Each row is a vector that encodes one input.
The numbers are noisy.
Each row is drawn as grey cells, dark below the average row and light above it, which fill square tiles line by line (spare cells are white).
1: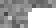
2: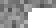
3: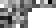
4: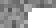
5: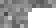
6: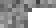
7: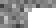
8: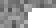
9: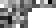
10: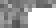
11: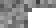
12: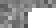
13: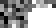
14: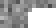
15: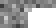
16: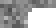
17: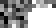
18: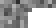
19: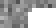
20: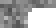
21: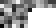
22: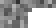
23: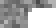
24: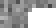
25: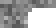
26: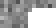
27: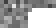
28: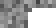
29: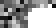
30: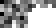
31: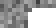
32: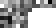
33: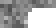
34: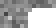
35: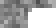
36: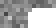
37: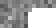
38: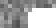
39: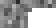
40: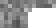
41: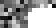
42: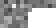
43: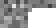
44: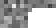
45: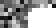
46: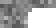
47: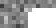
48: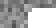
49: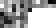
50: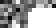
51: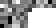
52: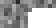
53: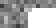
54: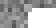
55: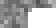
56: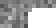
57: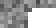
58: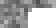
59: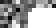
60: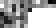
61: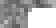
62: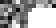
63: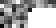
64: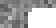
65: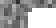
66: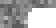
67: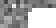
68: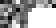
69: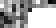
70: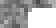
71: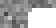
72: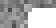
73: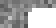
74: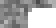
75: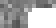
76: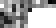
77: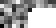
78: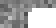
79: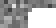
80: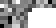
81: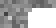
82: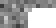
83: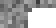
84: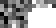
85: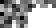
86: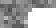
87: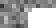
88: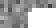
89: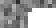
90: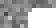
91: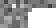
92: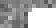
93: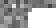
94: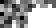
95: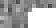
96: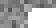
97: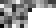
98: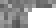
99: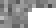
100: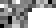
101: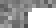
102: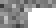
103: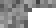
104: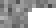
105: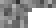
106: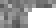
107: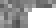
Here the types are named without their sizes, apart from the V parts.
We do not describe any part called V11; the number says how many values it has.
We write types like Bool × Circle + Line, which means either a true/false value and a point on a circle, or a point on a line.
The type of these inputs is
Bool × Line + V11.
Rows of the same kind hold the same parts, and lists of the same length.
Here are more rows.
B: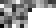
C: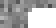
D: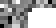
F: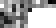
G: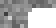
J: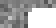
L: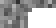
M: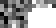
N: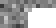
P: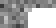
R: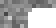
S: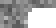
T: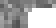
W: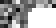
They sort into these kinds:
B, D, F, M, W
C, G, J, L, N, P, R, S, T

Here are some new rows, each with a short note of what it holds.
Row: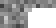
a value of V11
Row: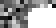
a point on a line and a true/false value
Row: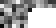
a point on a line and a true/false value
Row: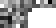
a point on a line and a true/false value
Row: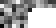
a point on a line and a true/false value
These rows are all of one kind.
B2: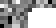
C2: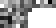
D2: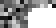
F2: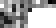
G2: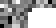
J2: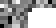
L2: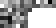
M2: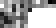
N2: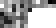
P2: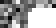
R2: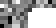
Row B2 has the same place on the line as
G2, J2 and R2.
